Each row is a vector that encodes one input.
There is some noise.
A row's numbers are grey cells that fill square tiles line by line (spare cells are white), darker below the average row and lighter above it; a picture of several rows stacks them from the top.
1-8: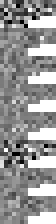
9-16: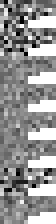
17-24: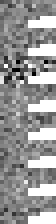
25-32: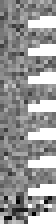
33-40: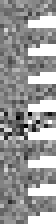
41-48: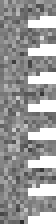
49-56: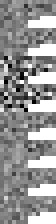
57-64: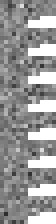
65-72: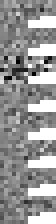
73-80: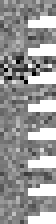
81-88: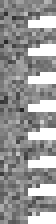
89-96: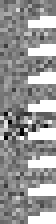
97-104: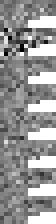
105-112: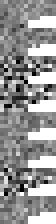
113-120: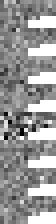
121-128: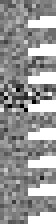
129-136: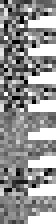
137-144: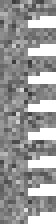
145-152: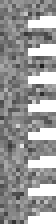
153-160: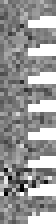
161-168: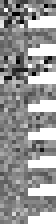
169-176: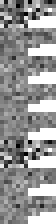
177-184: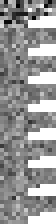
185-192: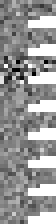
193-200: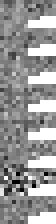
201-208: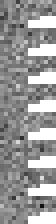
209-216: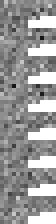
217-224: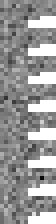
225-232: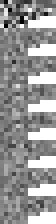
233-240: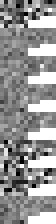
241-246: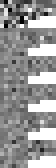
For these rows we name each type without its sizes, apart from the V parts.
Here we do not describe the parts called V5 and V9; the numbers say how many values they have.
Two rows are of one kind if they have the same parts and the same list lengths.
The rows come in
3 kinds.
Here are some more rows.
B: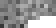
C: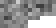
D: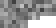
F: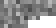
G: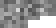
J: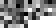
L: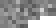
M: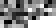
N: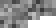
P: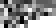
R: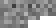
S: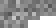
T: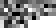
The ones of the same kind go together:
B, C, D, G, N, S
F, L, R
J, M, P, T

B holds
a point on a circle, a point on a line and a value of V9.
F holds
a label, a point on a line and a value of V9.
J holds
a value of V5.
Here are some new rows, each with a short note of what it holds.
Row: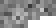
a label, a point on a line and a value of V9
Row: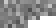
a label, a point on a line and a value of V9
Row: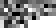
a value of V5
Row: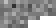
a label, a point on a line and a value of V9
